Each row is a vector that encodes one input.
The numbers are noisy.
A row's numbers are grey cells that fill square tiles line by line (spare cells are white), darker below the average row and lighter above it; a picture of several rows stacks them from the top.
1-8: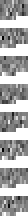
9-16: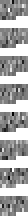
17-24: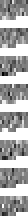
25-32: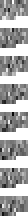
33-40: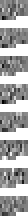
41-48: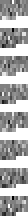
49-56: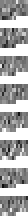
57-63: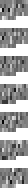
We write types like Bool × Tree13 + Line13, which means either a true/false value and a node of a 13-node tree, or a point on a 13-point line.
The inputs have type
Bool × Line7.
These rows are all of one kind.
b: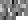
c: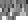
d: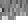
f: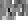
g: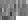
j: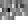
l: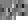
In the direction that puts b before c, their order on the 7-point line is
b, g, l, j, f, d, c.
